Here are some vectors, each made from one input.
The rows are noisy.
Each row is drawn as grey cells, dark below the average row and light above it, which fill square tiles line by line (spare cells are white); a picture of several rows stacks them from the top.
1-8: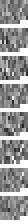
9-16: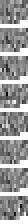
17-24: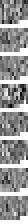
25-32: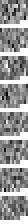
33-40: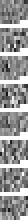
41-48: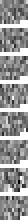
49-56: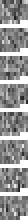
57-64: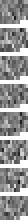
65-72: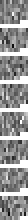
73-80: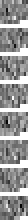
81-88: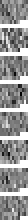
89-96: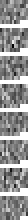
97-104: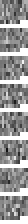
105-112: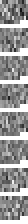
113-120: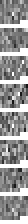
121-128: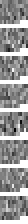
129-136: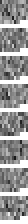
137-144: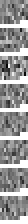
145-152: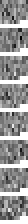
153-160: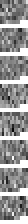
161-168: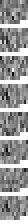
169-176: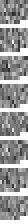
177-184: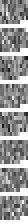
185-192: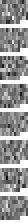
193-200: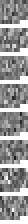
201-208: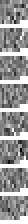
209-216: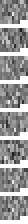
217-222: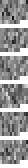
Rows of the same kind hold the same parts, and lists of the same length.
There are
2 kinds of row.
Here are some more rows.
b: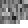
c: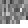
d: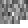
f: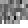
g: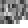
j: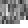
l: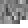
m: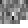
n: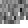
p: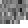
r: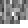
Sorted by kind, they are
b, c, f, g, j, n, p
d, l, m, r

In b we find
one of 12 labels and a true/false value.
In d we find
a point on a 13-point line.
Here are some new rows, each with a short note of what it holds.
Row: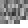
a point on a 13-point line
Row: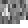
one of 12 labels and a true/false value
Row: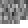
a point on a 13-point line
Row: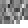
one of 12 labels and a true/false value
